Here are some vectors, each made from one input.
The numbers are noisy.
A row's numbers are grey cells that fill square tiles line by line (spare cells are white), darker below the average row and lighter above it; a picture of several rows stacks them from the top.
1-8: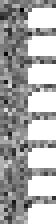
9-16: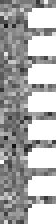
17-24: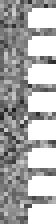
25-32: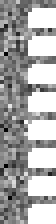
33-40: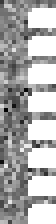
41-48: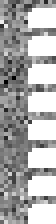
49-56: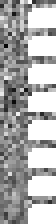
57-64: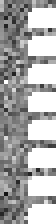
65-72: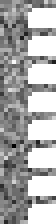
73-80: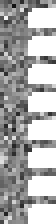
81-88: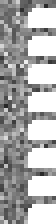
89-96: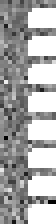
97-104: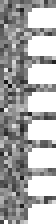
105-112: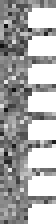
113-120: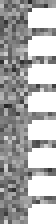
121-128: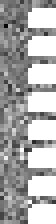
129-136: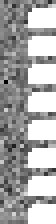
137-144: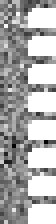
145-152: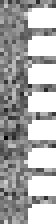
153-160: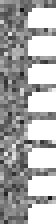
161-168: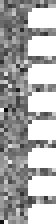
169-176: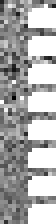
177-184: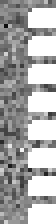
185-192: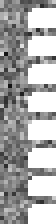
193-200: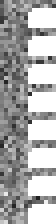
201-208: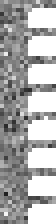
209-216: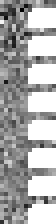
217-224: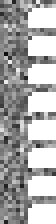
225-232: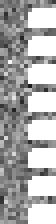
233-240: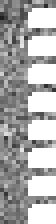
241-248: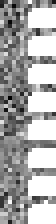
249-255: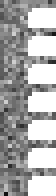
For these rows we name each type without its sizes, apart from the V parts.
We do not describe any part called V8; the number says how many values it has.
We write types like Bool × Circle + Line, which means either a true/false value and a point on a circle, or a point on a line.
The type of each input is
(Line + Tree) × (Tree + Unit) × V8.
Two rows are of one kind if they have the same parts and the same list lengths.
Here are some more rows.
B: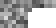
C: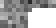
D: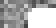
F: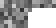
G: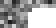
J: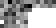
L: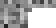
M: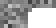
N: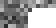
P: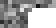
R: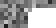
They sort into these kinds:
B, F, L, N, P
C, R
D, G
J, M

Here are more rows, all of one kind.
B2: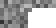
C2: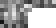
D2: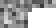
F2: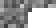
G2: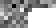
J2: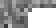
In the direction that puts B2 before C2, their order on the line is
B2, J2, G2, F2, D2, C2.
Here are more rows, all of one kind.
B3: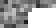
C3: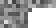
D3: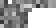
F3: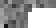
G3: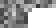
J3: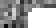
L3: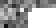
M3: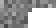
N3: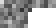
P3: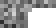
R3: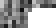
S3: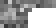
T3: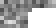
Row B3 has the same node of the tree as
J3 and S3.
